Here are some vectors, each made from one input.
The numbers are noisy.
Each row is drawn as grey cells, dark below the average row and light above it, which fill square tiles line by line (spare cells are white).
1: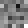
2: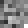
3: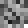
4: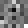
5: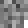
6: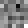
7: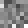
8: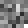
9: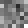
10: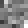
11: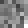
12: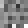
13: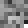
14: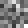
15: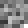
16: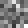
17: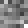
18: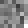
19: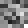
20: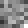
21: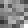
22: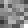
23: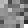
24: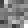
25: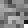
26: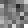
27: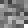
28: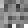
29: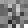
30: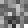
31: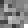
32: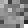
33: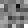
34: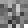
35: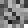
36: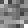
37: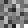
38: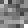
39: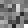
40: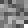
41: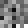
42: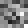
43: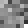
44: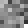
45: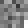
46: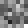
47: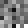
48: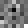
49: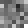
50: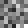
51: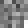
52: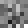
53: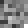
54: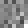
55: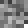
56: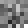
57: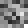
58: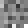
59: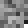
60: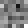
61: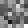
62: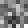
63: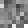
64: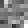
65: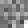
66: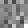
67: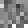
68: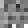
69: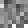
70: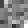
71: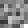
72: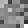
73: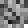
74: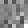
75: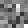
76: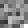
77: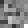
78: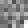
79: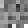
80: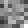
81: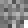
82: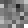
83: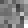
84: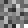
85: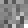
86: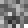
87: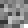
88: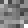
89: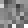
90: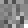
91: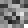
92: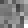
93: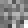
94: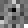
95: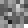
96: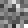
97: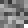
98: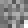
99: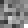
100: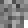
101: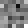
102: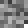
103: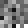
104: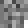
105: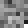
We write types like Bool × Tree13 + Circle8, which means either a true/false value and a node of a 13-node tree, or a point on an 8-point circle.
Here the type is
Bool × Bool × Bool × Bool + Line10.
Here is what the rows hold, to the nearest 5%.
About 30% of them hold a point on a 10-point line. The rest hold four true/false values.
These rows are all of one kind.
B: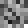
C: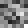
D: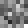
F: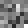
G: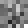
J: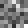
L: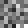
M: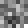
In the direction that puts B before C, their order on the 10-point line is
L, J, F, G, M, D, B, C.
